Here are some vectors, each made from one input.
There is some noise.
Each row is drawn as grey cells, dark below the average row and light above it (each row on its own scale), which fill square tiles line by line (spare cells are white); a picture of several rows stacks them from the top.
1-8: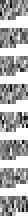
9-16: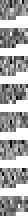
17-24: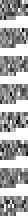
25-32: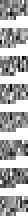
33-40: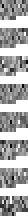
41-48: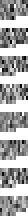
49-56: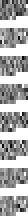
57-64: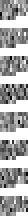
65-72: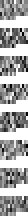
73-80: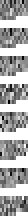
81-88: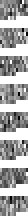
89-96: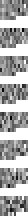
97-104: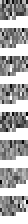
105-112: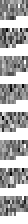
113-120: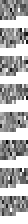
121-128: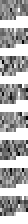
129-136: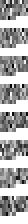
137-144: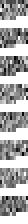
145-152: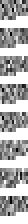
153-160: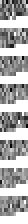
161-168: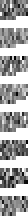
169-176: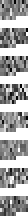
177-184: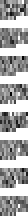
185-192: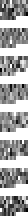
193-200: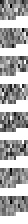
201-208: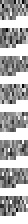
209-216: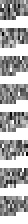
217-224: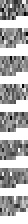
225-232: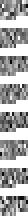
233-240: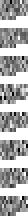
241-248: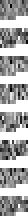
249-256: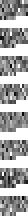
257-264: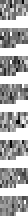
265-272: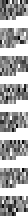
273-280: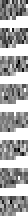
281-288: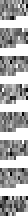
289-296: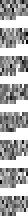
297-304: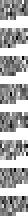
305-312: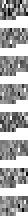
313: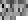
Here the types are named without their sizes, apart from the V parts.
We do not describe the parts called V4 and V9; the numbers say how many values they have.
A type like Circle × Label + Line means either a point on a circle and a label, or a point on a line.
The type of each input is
Bool × Circle + (Line + V4) × V9.
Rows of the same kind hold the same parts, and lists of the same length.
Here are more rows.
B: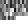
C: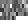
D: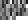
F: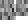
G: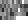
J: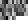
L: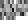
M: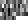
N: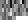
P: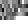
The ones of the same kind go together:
B, F, L, N
C, D, J, M
G, P

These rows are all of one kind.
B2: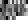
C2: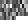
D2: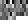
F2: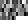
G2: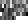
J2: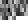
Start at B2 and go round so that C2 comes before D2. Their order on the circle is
B2, C2, F2, D2, G2, J2.
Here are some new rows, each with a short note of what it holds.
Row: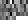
a point on a circle and a true/false value
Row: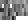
a point on a circle and a true/false value
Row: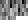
a point on a line and a value of V9
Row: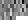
a point on a line and a value of V9
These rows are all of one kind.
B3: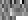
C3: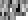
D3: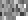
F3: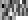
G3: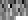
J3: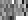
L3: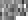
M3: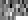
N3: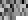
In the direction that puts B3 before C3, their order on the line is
M3, G3, B3, F3, N3, J3, L3, D3, C3.
